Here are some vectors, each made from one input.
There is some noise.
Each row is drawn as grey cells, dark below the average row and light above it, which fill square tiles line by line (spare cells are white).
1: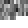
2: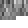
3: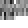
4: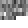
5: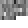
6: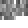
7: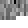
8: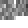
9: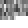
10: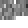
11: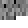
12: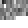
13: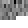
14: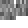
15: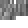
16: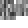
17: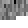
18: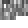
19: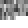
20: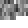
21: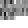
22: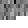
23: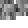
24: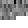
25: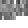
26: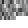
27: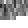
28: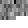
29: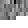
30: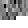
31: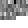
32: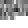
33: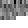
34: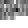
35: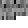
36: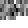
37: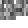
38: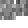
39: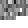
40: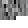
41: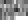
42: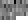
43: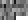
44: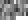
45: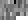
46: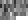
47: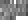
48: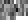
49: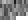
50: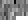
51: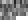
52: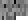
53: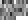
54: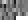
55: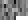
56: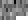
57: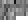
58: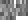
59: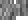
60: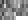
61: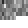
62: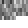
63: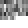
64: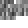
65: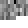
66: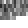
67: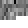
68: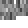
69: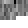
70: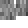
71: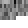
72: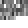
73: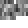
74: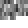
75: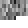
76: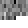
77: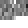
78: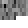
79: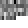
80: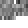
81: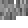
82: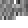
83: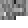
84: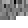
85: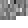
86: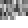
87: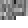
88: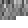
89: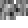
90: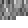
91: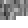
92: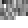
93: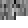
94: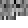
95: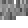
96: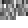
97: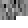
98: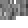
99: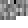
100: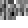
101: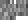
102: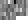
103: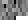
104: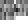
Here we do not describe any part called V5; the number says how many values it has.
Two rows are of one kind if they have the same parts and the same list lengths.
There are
2 kinds of row.
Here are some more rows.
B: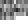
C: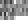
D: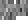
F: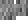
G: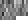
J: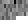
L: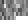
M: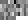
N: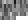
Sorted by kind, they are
B, C, D, F, G, L
J, M, N

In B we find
a true/false value and a value of V5.
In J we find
a point on a 6-point line and a true/false value.
